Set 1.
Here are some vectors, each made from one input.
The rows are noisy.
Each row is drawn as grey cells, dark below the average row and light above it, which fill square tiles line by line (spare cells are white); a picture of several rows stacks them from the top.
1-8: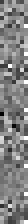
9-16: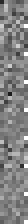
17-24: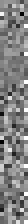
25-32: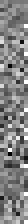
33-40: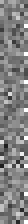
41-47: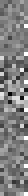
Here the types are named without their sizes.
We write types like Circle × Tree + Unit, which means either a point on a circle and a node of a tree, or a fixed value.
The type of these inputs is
Line.
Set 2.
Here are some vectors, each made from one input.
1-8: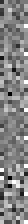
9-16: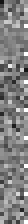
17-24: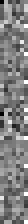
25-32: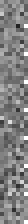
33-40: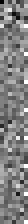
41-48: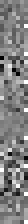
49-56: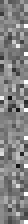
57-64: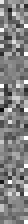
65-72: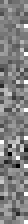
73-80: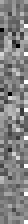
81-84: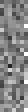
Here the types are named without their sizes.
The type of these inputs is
Line.
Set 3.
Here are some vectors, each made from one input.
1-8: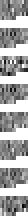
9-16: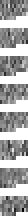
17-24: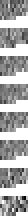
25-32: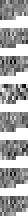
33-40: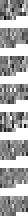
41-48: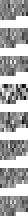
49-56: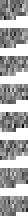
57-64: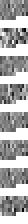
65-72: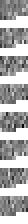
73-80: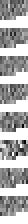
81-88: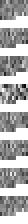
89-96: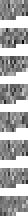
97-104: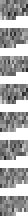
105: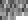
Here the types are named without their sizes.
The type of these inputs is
Bool × Bool × Bool + Unit.
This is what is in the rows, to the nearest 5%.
About 5% of them hold a fixed value. The rest hold three true/false values.
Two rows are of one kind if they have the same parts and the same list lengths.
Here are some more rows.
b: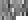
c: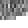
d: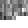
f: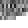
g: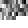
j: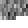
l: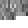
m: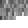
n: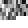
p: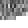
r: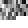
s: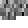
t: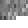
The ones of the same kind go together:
b, c, d, f, j, l, m, p, s, t
g, n, r

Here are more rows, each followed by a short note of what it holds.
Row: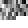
a fixed value
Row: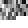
a fixed value
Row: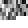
a fixed value
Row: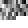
a fixed value
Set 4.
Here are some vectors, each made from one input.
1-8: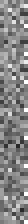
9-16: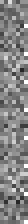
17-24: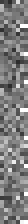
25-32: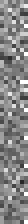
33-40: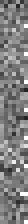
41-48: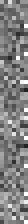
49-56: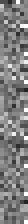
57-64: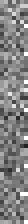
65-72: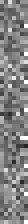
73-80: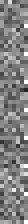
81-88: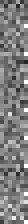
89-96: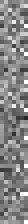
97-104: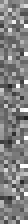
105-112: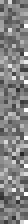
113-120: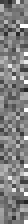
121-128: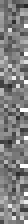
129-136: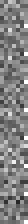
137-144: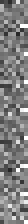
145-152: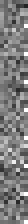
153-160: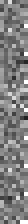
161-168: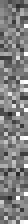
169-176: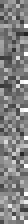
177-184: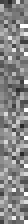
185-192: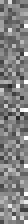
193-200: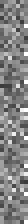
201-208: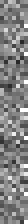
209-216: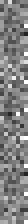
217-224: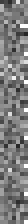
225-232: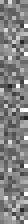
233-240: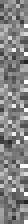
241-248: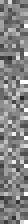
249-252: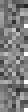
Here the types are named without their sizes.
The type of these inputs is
Line.
